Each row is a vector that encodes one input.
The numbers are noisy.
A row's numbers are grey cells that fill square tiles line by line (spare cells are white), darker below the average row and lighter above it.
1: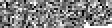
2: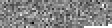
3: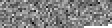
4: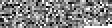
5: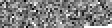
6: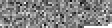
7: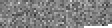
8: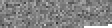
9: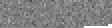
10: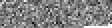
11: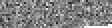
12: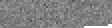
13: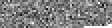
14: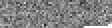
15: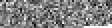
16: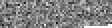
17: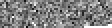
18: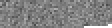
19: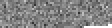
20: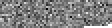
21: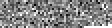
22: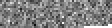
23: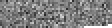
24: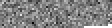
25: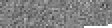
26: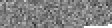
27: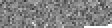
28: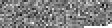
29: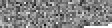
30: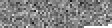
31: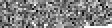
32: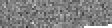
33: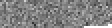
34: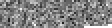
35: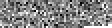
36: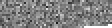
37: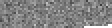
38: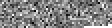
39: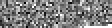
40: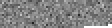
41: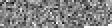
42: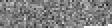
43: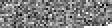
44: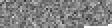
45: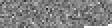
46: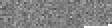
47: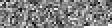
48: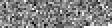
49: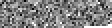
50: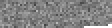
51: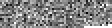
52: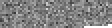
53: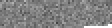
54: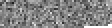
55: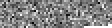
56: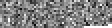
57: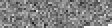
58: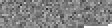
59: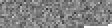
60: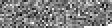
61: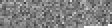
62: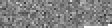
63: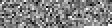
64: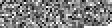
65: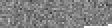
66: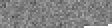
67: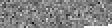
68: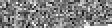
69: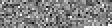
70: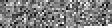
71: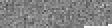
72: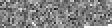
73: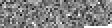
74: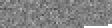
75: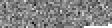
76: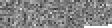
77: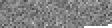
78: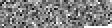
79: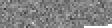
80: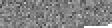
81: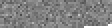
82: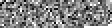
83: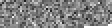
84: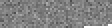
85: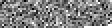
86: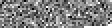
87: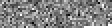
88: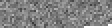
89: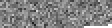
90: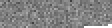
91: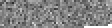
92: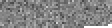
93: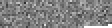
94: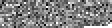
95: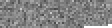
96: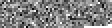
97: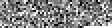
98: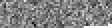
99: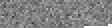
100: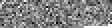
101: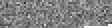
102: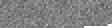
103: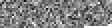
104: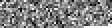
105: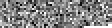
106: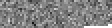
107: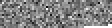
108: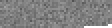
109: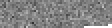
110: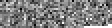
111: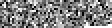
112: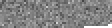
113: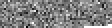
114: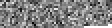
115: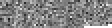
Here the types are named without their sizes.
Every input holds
a label and a true/false value.
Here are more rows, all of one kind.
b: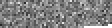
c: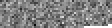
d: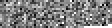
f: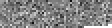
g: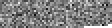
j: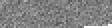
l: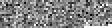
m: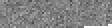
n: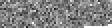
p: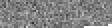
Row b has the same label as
f, g, l and m.
